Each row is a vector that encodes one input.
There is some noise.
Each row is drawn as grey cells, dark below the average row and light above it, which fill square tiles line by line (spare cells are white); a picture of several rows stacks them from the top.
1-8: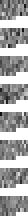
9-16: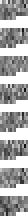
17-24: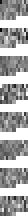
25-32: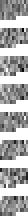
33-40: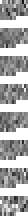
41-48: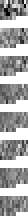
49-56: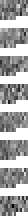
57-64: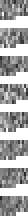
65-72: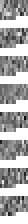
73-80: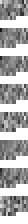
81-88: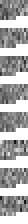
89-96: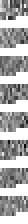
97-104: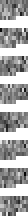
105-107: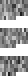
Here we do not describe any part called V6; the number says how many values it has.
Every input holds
a true/false value and a value of V6, together with either a fixed value, or a node of a 7-node tree.
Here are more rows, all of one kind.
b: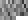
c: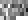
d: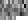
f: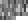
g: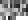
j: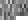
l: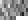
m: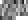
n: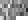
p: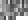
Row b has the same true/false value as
d, g and j.
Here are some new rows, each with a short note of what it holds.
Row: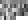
a node of a 7-node tree, a true/false value and a value of V6
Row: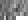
a true/false value and a value of V6
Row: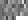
a true/false value and a value of V6
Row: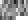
a node of a 7-node tree, a true/false value and a value of V6
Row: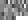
a true/false value and a value of V6
